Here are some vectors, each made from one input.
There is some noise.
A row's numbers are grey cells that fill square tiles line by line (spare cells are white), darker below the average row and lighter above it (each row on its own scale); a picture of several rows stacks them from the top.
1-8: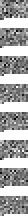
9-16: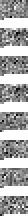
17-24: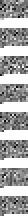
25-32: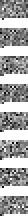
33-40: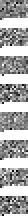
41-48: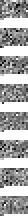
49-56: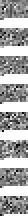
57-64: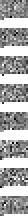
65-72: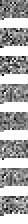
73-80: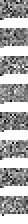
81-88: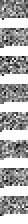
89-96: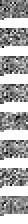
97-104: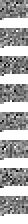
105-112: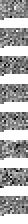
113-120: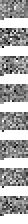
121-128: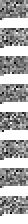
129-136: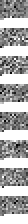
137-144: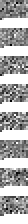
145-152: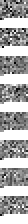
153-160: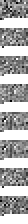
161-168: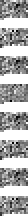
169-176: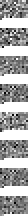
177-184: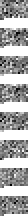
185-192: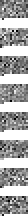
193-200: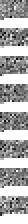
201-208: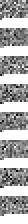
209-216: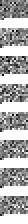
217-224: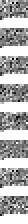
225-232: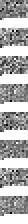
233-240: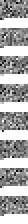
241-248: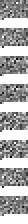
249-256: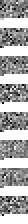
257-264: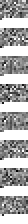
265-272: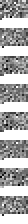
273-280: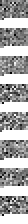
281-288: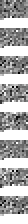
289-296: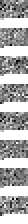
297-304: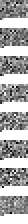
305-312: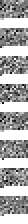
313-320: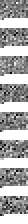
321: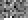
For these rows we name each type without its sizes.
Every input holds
a label and a true/false value.
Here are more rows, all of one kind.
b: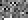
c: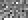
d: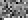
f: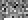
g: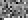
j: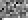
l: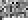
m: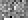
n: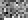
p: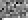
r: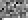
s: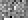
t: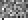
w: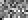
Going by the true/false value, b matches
c, f and t.
